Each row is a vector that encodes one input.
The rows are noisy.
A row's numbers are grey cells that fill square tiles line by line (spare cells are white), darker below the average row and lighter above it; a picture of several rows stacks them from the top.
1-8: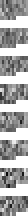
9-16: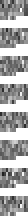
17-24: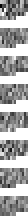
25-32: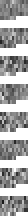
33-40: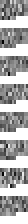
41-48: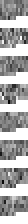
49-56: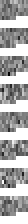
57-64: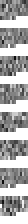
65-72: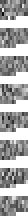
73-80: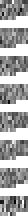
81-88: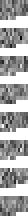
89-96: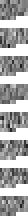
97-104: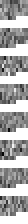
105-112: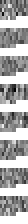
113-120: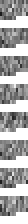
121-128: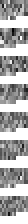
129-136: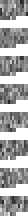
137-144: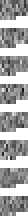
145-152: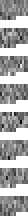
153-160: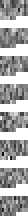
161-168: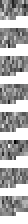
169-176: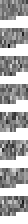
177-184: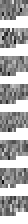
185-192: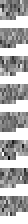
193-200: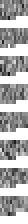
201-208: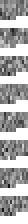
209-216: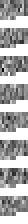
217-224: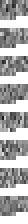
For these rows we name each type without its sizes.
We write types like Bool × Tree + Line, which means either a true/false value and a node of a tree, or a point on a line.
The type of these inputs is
(Bool × Circle + Unit) × List(Line).
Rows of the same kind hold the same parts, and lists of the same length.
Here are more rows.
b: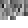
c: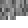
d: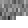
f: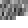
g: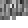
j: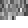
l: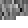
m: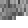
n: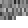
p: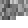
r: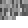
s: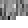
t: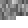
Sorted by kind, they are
b, c, j
d, n, s
f
g, m, p, t
l
r

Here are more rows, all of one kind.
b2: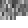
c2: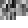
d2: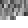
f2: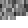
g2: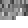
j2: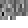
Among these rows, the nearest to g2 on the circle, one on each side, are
d2 and f2.
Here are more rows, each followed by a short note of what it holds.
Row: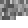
a list of two items
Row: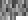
a point on a circle and a true/false value, together with the empty list
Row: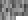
the empty list
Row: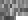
a point on a circle and a true/false value, together with a list of one item
